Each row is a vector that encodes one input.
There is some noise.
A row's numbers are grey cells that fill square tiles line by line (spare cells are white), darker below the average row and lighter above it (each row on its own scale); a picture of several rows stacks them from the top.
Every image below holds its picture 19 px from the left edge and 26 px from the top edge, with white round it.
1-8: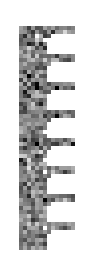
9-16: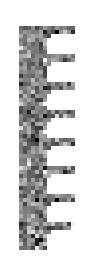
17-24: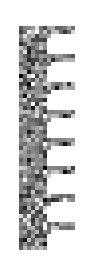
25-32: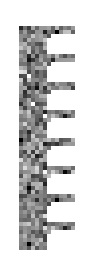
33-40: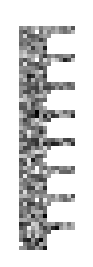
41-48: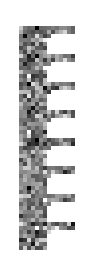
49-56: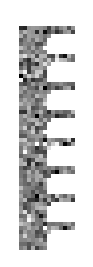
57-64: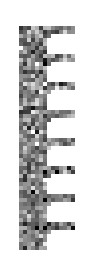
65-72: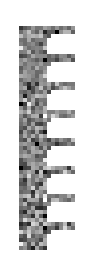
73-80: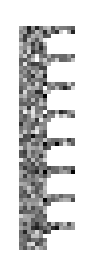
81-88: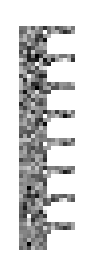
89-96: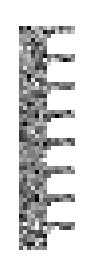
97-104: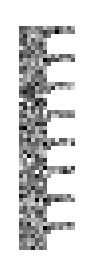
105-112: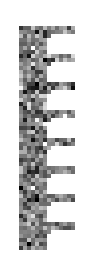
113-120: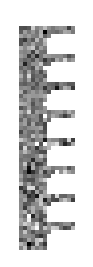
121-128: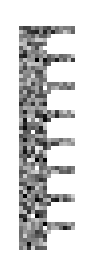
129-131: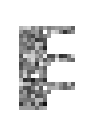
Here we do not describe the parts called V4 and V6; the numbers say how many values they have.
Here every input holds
either a fixed value, or a point on each of two 3-point lines, or a true/false value, a value of V4 and a value of V6.
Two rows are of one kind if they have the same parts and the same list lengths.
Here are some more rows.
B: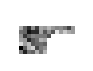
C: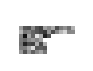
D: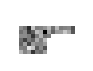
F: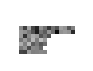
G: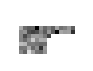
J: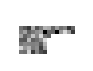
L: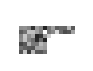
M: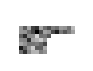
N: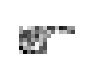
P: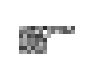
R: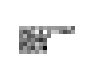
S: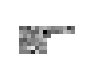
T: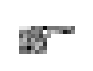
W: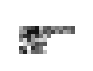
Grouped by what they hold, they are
B, C, D, F, G, J, M, S, W
L, P, R, T
N

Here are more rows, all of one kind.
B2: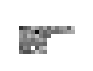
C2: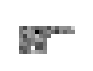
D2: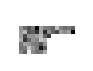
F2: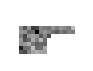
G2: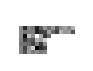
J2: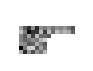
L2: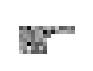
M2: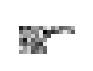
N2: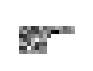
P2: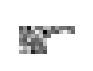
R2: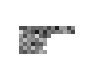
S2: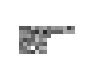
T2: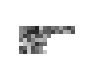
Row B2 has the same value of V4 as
F2, J2 and S2.
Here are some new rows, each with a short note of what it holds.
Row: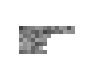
a true/false value, a value of V4 and a value of V6
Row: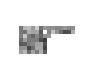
a point on each of two 3-point lines
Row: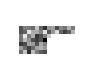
a point on each of two 3-point lines
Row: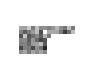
a point on each of two 3-point lines
